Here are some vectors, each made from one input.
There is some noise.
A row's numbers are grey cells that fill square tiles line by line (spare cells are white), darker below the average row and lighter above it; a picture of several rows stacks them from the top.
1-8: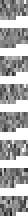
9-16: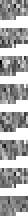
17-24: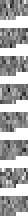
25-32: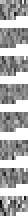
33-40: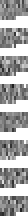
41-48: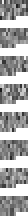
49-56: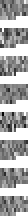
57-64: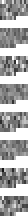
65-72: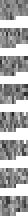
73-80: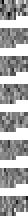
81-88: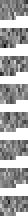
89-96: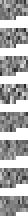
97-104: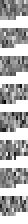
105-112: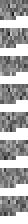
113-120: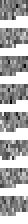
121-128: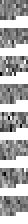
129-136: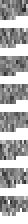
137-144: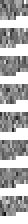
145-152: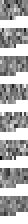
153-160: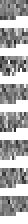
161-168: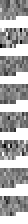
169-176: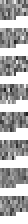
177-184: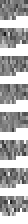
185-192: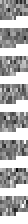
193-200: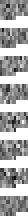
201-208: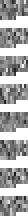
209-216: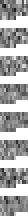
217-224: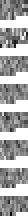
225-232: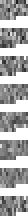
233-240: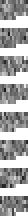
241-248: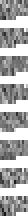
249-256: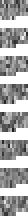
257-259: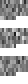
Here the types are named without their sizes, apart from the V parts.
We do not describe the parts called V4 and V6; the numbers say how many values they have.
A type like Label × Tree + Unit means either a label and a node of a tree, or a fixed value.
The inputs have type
(Label + Tree) × V4 + Line + V6.
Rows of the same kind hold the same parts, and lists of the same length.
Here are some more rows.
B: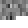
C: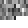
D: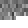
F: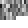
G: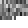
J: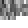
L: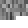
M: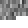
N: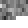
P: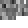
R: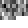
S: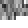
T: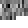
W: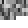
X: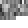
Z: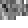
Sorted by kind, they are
B, D, L, M
C, F, G, W, X
J, P, R, S, Z
N, T

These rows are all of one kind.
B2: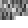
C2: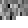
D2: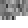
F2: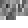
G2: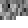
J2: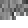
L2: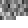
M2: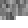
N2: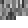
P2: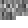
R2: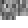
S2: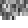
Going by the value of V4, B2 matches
N2, P2, R2 and S2.
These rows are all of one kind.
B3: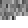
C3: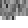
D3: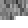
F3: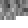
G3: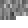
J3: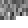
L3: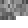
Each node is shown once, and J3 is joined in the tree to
C3 and G3.
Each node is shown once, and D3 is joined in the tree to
F3.
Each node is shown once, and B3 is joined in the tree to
L3.
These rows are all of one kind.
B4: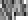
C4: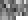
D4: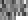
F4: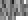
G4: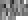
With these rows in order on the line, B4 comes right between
C4 and F4.
